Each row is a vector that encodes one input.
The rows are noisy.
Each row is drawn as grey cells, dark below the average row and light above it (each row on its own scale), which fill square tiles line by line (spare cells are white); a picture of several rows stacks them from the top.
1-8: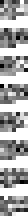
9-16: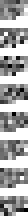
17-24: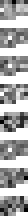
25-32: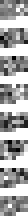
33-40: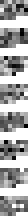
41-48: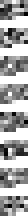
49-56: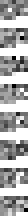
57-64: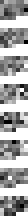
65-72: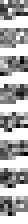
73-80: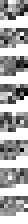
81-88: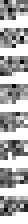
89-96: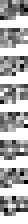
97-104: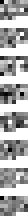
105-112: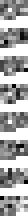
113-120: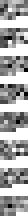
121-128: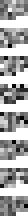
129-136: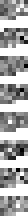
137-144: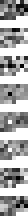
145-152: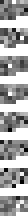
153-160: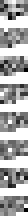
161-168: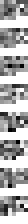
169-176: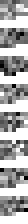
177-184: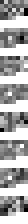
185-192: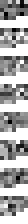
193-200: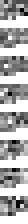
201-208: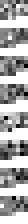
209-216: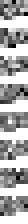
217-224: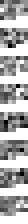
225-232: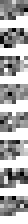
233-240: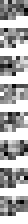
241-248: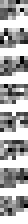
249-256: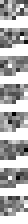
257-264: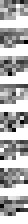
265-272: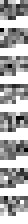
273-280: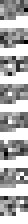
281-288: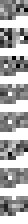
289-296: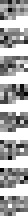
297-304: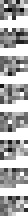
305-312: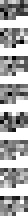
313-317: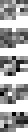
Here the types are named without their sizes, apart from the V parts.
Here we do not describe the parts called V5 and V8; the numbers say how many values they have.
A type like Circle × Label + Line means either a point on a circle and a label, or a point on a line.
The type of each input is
Bool × Bool × Bool × Bool × (Circle + V5) × V8.
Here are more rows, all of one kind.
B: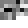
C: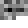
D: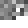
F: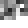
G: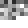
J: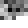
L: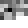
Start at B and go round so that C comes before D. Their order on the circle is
B, C, J, D, G, F, L.
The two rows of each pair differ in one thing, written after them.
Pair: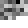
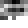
one of the four true/false values
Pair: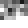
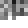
the place on the circle
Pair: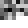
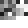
one of the four true/false values
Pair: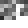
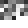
one of the four true/false values
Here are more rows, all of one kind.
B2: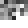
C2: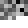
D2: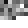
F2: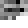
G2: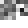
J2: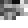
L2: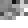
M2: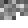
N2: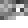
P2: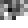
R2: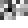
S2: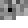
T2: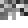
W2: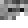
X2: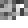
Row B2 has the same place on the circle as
G2, M2, T2 and X2.
